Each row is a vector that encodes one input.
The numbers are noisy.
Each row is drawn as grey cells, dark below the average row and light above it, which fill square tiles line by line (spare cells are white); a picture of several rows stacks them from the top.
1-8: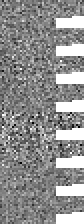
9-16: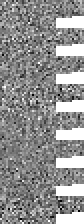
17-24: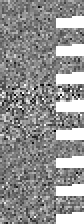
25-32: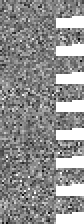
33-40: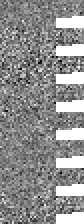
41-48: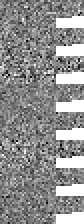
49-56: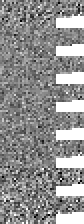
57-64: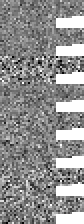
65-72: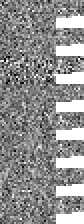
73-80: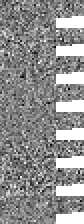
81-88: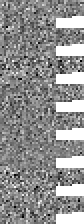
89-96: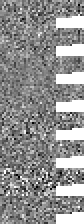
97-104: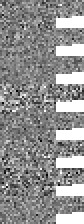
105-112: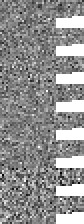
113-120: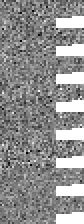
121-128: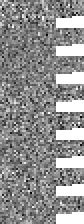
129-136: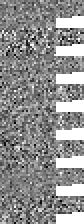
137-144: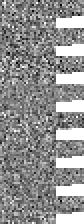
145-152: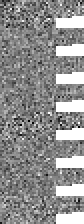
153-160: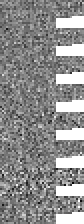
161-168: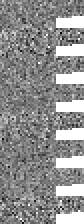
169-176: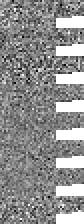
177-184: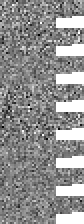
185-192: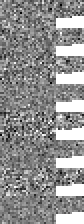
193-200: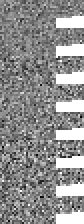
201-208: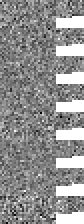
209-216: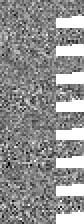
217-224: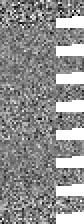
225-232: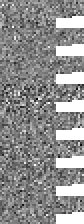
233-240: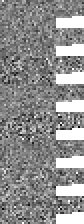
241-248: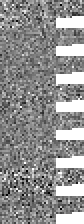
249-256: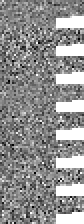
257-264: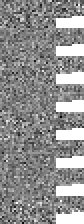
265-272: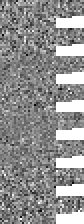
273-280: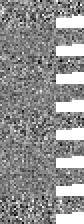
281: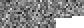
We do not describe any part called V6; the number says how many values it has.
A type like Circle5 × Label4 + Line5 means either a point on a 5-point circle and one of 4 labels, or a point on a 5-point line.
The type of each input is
Label9 + (Tree10 + V6) × Tree13.
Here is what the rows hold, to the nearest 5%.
About 20% of them hold one of 9 labels. The rest hold a node of a 13-node tree, together with either a node of a 10-node tree, or a value of V6.
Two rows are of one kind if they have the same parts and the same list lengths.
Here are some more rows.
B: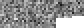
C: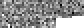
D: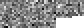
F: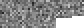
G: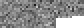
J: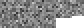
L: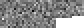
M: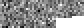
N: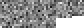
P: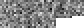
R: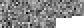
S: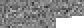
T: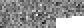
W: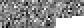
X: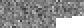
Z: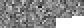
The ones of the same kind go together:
B, L, P, S, X
C, D, M, N, R, W
F, G, J, T, Z

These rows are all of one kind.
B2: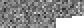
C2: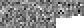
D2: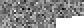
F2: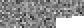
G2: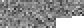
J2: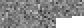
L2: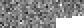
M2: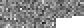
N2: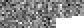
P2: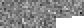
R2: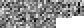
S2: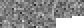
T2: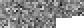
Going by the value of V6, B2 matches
G2, J2 and N2.
